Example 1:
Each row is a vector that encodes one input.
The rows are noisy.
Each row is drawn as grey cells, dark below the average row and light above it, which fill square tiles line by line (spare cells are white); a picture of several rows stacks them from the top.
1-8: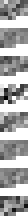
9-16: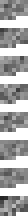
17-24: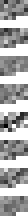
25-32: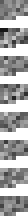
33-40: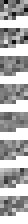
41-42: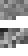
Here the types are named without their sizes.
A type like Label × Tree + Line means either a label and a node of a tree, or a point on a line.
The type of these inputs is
Label.
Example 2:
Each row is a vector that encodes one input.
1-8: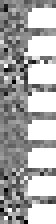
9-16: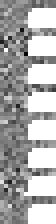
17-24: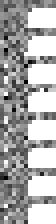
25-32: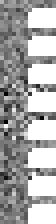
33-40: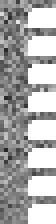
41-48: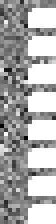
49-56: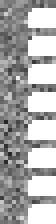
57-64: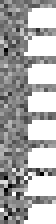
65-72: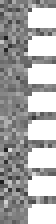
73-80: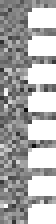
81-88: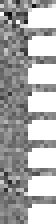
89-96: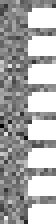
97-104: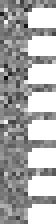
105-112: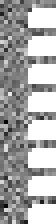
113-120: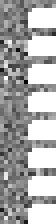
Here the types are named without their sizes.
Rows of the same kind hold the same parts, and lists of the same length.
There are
2 kinds of row.
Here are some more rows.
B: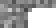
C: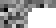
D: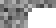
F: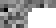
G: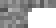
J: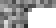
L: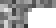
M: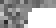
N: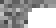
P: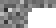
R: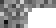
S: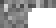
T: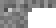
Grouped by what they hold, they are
B, C, D, F, G, J, L, M, N, P, T
R, S

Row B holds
four true/false values.
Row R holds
a fixed value.
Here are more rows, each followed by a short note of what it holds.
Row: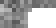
four true/false values
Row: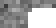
four true/false values
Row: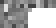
a fixed value
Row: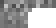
a fixed value
